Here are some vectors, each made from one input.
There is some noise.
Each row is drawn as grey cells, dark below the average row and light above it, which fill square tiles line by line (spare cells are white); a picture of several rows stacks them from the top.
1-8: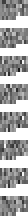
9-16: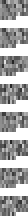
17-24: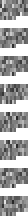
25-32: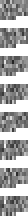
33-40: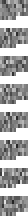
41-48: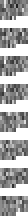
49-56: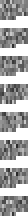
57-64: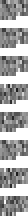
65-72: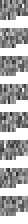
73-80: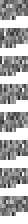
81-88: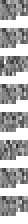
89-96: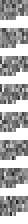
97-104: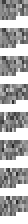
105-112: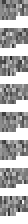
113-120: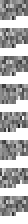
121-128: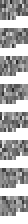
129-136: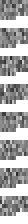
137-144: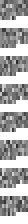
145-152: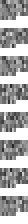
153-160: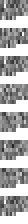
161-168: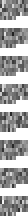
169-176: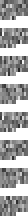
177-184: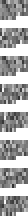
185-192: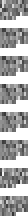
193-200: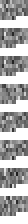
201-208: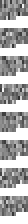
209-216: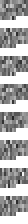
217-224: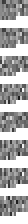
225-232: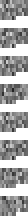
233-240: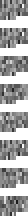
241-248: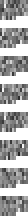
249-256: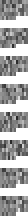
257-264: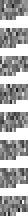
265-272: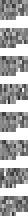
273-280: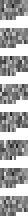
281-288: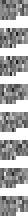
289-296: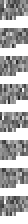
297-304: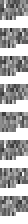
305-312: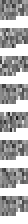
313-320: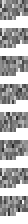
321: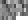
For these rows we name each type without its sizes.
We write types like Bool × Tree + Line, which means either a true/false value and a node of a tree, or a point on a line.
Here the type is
Line.
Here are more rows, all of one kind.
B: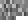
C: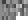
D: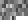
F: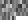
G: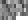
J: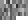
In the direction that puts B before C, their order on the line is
F, D, B, J, C, G.
